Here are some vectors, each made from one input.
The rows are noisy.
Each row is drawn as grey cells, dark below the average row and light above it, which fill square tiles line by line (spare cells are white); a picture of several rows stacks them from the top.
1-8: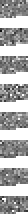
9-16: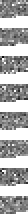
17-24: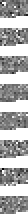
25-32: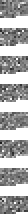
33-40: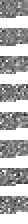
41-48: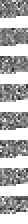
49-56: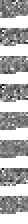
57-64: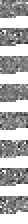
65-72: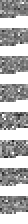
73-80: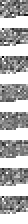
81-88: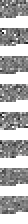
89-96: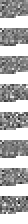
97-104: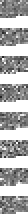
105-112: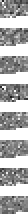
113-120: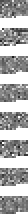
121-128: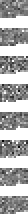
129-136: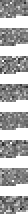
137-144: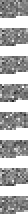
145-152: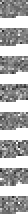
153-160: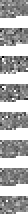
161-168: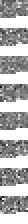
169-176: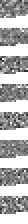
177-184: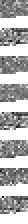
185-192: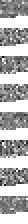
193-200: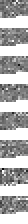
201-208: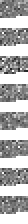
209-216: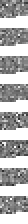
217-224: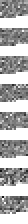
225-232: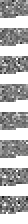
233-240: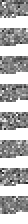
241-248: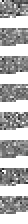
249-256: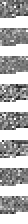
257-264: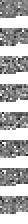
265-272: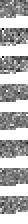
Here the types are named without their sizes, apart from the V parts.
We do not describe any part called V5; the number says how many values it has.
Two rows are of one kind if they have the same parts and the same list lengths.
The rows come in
3 kinds.
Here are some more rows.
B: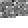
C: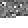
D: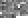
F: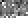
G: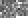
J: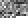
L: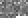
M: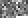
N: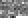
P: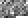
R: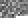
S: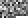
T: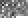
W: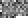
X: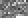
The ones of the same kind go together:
B, D, G, L, N, P, R, X
C, F, J, M, S
T, W

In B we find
a label, a point on a line and a true/false value.
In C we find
a node of a tree.
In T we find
a label and a value of V5.
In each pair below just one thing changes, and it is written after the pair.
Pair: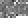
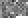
the true/false value
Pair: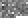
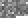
the true/false value
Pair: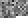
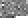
the label
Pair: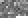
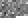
the label
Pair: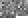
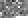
the label
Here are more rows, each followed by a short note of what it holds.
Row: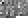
a label, a point on a line and a true/false value
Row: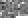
a label, a point on a line and a true/false value
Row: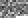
a label, a point on a line and a true/false value
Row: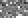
a label and a value of V5
